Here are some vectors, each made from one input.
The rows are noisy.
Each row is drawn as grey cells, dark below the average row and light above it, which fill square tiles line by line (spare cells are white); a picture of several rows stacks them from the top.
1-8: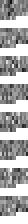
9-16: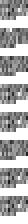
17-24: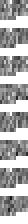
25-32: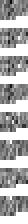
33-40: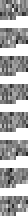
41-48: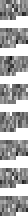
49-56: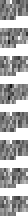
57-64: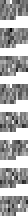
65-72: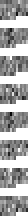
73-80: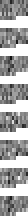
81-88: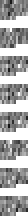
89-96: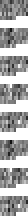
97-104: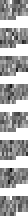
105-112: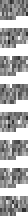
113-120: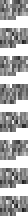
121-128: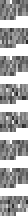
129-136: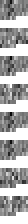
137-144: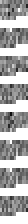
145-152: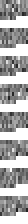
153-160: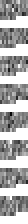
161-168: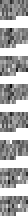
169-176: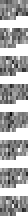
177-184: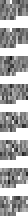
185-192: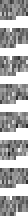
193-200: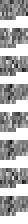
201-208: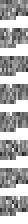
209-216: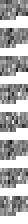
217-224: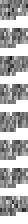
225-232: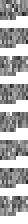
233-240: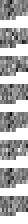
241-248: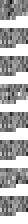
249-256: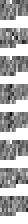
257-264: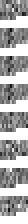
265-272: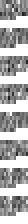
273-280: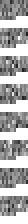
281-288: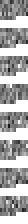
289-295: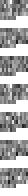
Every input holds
a node of a 7-node tree.
